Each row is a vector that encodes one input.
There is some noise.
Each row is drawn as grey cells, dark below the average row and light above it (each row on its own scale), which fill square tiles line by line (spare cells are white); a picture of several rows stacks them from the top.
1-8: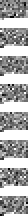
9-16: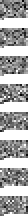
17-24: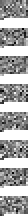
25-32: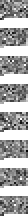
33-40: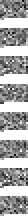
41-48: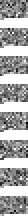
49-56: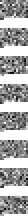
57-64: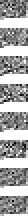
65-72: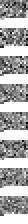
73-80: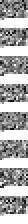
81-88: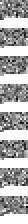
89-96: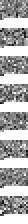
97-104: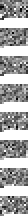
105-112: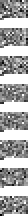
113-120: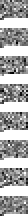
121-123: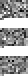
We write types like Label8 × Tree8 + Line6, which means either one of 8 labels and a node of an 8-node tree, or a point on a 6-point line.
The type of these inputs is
Bool × Line10 + Line6.
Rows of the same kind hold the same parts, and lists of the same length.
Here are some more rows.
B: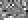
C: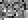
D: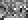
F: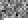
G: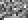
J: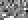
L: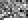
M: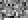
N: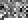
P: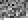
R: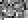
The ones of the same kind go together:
B, D, F, G, J, L, N
C, M, P, R

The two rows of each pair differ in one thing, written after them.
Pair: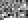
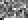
the true/false value
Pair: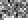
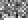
the place on the 10-point line
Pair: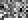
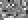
the true/false value
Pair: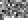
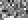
the true/false value
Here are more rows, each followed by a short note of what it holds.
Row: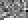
a point on a 10-point line and a true/false value
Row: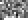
a point on a 10-point line and a true/false value
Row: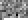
a point on a 10-point line and a true/false value
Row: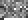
a point on a 10-point line and a true/false value
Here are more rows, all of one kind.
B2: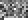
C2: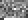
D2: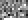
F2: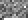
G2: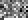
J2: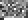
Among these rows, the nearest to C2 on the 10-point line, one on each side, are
D2 and J2.
